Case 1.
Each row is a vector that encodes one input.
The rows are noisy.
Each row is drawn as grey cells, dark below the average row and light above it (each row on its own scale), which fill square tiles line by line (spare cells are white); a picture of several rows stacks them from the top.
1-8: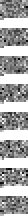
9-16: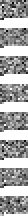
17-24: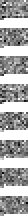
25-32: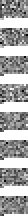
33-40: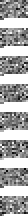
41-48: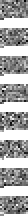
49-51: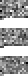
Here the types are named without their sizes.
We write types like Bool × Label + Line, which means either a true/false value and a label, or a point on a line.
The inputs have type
Line.
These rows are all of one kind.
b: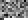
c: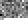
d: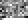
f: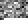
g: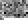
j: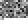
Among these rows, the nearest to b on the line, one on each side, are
f and g.
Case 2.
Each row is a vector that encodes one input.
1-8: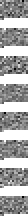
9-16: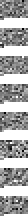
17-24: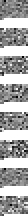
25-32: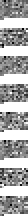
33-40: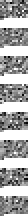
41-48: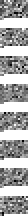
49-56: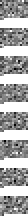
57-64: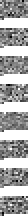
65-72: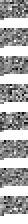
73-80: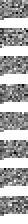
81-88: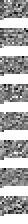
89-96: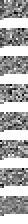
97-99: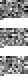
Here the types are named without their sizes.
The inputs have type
Bool × Bool × Bool × Bool.
